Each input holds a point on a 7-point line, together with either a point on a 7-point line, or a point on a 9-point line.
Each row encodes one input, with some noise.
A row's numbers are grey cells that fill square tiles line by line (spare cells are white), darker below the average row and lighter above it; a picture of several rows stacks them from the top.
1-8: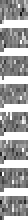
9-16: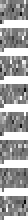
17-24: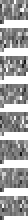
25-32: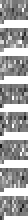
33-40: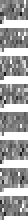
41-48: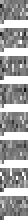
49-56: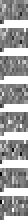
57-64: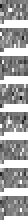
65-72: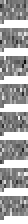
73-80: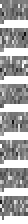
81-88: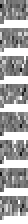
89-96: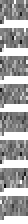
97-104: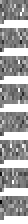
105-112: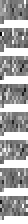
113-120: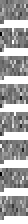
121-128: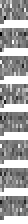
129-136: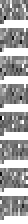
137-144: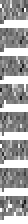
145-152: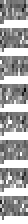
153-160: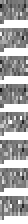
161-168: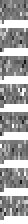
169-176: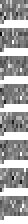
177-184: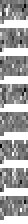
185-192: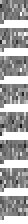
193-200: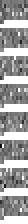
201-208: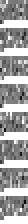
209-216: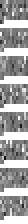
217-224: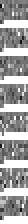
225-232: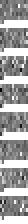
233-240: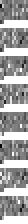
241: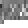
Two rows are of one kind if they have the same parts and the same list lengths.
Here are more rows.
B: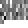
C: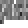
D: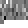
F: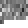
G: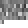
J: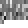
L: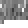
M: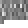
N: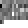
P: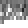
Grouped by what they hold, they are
B, C, D, F, J, L, M
G, N, P

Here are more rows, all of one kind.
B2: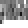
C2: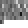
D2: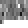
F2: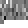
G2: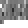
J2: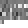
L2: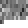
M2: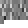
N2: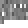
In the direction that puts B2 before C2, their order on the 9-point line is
F2, G2, B2, D2, J2, C2, L2, N2, M2.
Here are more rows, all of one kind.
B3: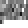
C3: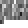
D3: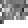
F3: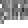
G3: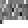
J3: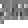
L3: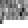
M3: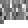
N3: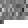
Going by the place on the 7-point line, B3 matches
C3 and G3.
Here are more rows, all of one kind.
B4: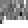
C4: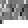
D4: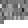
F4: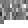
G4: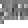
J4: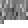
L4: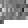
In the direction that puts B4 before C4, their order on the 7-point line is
B4, C4, L4, D4, G4, J4, F4.
